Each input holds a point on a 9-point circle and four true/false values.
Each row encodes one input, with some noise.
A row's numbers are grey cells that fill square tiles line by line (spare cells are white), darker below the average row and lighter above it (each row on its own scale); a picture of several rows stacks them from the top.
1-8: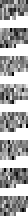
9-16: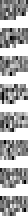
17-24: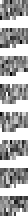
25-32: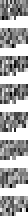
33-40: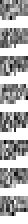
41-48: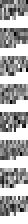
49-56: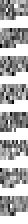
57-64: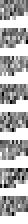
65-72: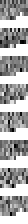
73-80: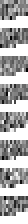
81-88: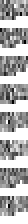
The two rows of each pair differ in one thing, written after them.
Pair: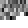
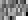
the place on the 9-point circle
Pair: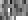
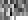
one of the four true/false values
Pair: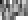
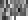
one of the four true/false values
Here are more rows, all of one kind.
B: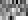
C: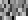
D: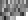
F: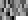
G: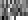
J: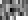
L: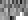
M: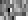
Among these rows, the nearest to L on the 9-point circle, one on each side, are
C and F.
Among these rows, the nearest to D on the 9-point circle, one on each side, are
B and M.
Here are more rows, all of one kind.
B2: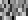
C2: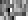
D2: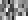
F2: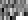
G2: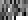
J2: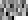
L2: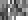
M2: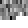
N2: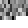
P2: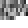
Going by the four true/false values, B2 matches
D2, J2 and N2.
